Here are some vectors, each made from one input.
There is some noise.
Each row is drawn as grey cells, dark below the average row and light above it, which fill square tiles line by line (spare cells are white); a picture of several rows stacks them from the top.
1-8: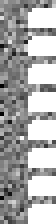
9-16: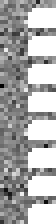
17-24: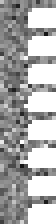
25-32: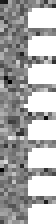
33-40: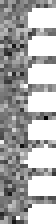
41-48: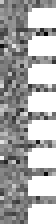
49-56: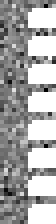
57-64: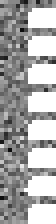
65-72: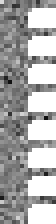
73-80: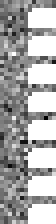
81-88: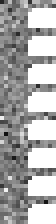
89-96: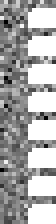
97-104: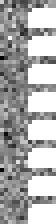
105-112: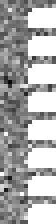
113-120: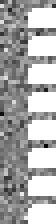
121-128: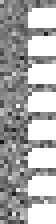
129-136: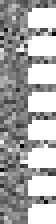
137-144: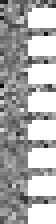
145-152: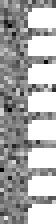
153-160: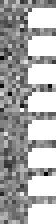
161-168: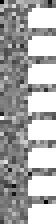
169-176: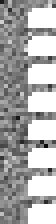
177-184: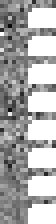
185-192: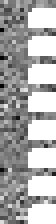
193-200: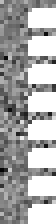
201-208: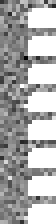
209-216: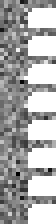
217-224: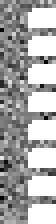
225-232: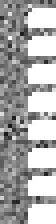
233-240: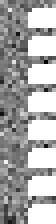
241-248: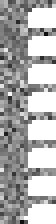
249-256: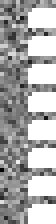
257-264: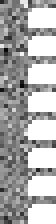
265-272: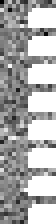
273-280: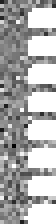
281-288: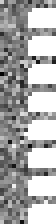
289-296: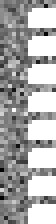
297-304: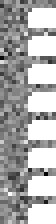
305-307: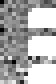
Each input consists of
either a point on a 7-point line, or a point on a 9-point line, or a node of a 15-node tree.
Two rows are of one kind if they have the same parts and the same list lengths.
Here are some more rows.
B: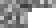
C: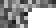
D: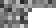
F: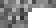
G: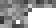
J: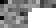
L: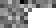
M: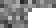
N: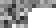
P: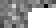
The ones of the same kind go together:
B, G, P
C, D, F, L, M, N
J

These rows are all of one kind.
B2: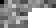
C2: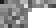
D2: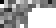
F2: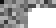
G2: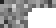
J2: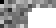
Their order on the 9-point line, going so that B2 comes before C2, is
J2, D2, F2, B2, C2, G2.
